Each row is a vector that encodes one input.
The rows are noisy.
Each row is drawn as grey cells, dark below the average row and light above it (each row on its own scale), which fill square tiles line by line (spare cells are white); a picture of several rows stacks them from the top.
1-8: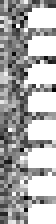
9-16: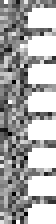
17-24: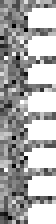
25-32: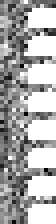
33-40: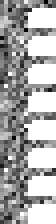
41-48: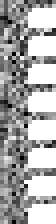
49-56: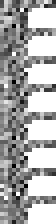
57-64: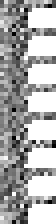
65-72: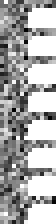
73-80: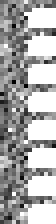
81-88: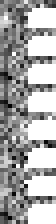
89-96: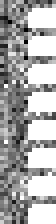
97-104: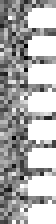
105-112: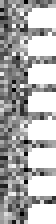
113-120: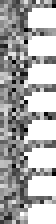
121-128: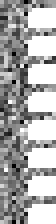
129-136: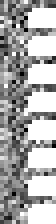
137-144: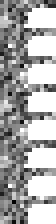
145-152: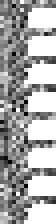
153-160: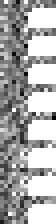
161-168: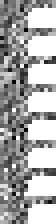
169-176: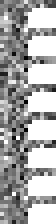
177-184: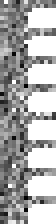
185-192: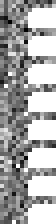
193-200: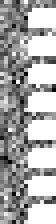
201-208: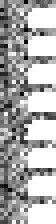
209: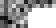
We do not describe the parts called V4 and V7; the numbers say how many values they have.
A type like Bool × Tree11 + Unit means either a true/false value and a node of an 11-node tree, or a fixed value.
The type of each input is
Line5 × (Line5 + V4) + V7.
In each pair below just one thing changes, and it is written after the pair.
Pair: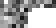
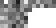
the value of V4
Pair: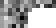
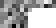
the place on the 5-point line
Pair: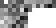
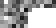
the value of V4
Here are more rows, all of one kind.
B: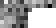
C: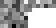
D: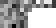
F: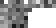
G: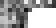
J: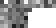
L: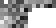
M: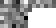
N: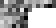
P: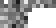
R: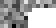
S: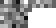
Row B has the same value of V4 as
L and N.
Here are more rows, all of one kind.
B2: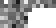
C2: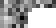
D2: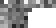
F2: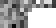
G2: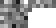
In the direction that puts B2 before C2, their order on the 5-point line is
F2, G2, B2, C2, D2.
